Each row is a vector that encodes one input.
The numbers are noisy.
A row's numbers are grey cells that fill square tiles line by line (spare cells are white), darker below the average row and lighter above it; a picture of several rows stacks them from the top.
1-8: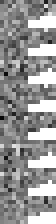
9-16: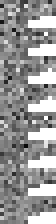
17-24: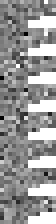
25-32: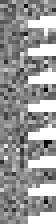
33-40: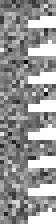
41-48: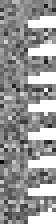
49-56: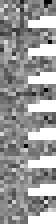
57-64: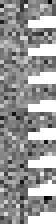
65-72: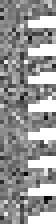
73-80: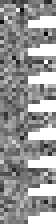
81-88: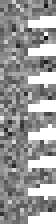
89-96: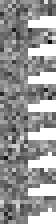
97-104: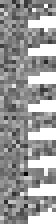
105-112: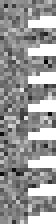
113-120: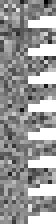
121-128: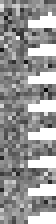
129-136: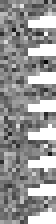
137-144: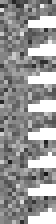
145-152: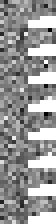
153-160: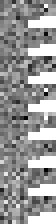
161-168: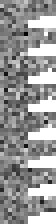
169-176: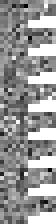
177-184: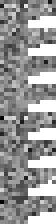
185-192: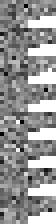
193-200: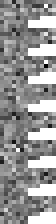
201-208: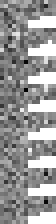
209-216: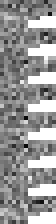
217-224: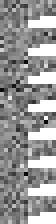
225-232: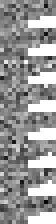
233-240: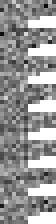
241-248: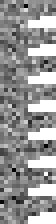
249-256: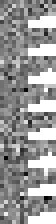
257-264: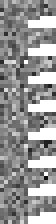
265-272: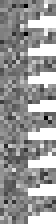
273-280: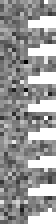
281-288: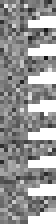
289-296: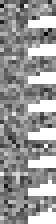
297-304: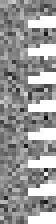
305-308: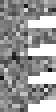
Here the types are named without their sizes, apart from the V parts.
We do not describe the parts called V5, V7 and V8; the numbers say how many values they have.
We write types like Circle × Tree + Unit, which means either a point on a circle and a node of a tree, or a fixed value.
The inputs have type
Bool × (Line + V5) × (Line + V8) × V7.
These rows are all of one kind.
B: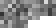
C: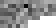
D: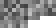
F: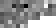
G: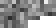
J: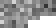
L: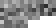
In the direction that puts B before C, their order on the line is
L, J, F, B, D, G, C.
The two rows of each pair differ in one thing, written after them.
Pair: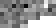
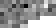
the place on the line
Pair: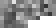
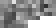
the place on the line
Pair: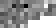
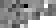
the value of V7
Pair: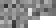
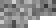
the true/false value
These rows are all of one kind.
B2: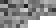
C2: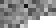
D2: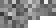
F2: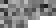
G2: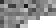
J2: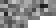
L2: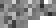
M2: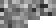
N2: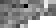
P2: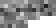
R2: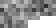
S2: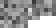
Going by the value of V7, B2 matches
F2, J2 and N2.
